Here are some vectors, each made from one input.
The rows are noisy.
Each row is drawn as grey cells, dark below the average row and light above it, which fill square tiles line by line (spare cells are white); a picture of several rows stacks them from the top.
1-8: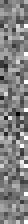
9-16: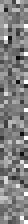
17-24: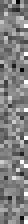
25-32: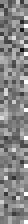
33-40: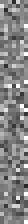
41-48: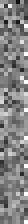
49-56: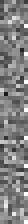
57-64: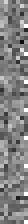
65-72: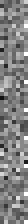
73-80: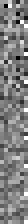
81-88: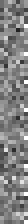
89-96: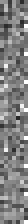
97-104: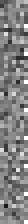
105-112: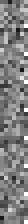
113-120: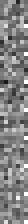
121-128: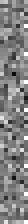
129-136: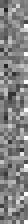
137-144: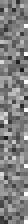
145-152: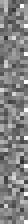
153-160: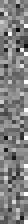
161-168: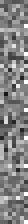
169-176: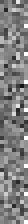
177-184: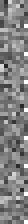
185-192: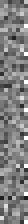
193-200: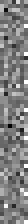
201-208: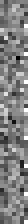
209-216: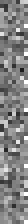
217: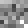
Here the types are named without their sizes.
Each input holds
a list of points on a line.
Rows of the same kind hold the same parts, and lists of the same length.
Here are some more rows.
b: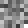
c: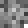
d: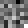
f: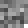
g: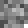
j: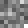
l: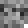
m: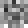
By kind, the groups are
b, l
c, f, g, j, m
d

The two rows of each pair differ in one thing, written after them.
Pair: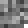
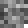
the place on the line in item 2 of the list
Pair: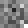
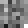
the place on the line in item 2 of the list
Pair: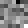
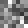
the place on the line in item 1 of the list
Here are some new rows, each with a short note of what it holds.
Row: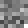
a list of one item
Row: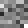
a list of two items
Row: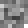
a list of one item
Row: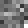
a list of one item
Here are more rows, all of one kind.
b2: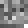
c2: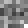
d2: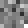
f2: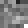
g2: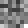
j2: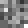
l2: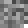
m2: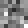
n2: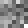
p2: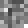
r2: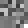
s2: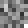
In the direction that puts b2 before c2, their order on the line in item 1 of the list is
p2, b2, j2, l2, f2, r2, g2, m2, d2, s2, c2, n2.
